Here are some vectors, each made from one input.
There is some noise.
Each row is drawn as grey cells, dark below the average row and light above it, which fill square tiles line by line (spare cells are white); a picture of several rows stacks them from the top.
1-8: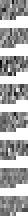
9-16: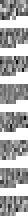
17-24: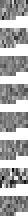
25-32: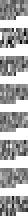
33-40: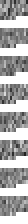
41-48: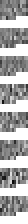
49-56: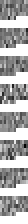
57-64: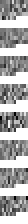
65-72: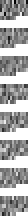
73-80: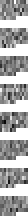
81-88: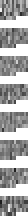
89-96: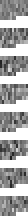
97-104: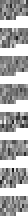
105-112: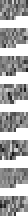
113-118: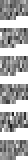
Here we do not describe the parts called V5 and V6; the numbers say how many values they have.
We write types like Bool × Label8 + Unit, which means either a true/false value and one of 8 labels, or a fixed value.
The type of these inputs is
(Bool × V6 + V5) × Line4.
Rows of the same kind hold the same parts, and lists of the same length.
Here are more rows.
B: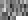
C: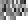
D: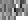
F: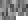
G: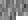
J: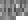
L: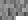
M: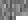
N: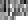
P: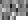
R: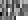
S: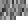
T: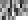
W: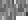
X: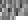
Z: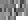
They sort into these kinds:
B, L, T, X
C, D, F, G, J, M, N, P, R, S, W, Z

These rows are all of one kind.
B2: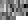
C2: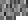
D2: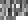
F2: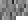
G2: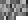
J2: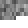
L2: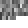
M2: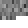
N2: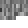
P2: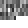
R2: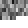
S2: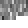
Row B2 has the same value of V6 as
M2 and S2.
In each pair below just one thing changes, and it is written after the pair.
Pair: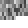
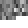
the place on the 4-point line
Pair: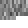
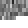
the value of V5
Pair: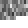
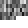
the place on the 4-point line
